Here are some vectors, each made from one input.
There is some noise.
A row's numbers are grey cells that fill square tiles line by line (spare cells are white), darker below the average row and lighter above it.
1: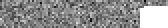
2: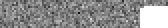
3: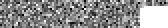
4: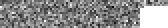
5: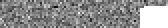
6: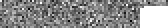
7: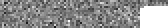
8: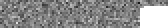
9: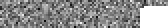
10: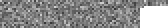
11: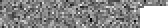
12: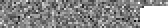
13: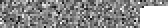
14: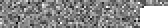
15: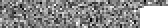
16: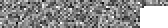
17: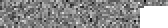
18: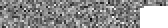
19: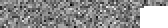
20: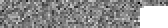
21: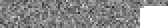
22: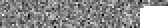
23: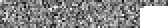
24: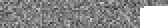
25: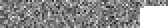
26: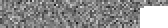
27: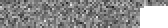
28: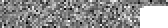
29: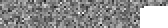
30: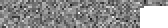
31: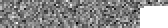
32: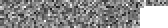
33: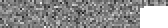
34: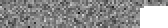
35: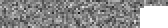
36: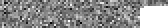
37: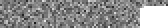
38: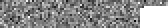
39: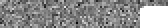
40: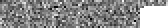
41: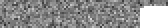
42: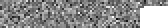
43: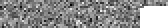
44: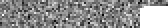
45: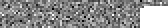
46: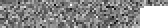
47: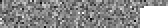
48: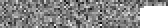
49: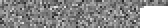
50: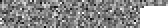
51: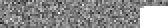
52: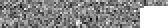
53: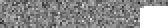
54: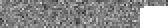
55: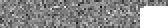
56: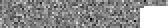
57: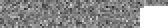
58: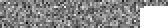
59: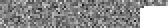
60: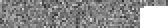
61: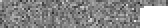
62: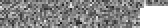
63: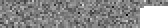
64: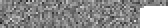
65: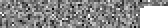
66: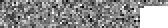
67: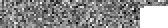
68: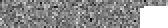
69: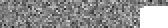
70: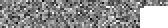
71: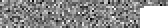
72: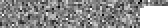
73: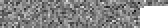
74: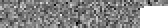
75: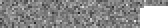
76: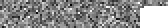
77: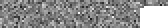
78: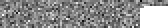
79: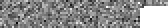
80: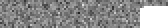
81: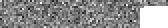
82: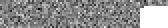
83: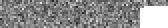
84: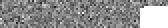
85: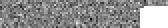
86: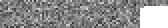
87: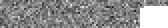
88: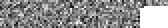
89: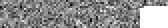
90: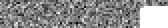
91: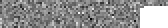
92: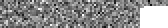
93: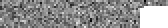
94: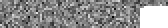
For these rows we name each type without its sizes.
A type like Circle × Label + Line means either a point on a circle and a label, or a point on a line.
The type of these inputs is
Bool × Bool × Bool + List(Line).
